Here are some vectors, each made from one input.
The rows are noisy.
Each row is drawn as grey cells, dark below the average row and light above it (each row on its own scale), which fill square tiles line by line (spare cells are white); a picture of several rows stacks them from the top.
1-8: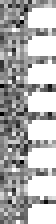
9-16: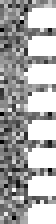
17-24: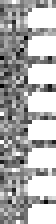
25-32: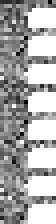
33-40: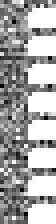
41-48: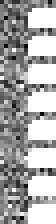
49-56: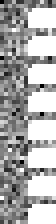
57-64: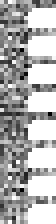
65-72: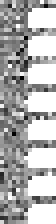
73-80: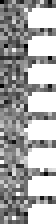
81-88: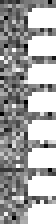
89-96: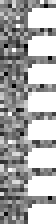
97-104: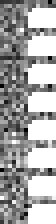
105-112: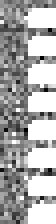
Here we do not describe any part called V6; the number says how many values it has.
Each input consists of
a point on a 4-point line, together with either a point on a 4-point line, or a value of V6.
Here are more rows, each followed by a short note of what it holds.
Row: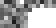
a point on a 4-point line and a value of V6
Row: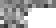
a point on a 4-point line and a value of V6
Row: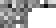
a point on a 4-point line and a value of V6
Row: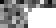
a point on each of two 4-point lines
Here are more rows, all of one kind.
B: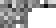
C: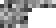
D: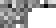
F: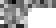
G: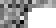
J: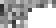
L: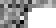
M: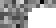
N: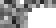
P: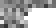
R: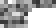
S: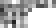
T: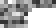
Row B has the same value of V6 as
C and D.
